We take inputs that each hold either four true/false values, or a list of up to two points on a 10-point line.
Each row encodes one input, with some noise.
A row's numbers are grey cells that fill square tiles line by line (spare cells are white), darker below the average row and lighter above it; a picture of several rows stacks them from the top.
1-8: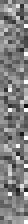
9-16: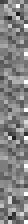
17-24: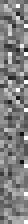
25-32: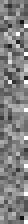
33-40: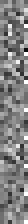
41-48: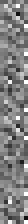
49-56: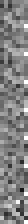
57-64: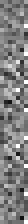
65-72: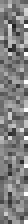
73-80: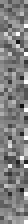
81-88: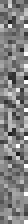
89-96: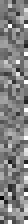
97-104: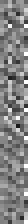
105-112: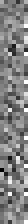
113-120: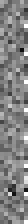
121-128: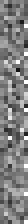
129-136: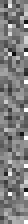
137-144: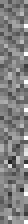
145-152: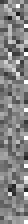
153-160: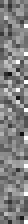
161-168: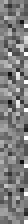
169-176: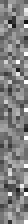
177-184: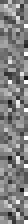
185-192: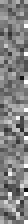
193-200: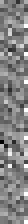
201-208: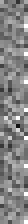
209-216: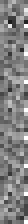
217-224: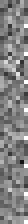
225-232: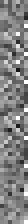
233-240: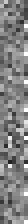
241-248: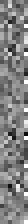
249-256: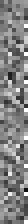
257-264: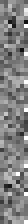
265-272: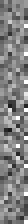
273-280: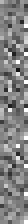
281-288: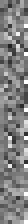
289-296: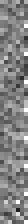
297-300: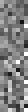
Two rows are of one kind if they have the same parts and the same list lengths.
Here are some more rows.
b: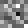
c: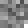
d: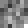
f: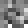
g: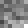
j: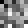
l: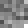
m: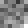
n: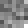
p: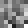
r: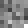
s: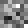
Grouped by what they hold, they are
b, s
c, d, g, l, m, n, r
f, p
j

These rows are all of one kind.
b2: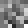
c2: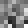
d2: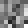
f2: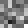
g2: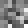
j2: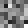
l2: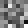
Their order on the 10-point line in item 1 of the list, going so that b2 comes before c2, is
f2, j2, l2, g2, b2, c2, d2.
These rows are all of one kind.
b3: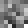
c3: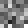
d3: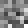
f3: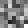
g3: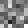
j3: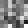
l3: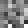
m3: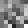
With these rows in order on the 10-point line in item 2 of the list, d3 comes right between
b3 and f3.
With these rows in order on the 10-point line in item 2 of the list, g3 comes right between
b3 and c3.
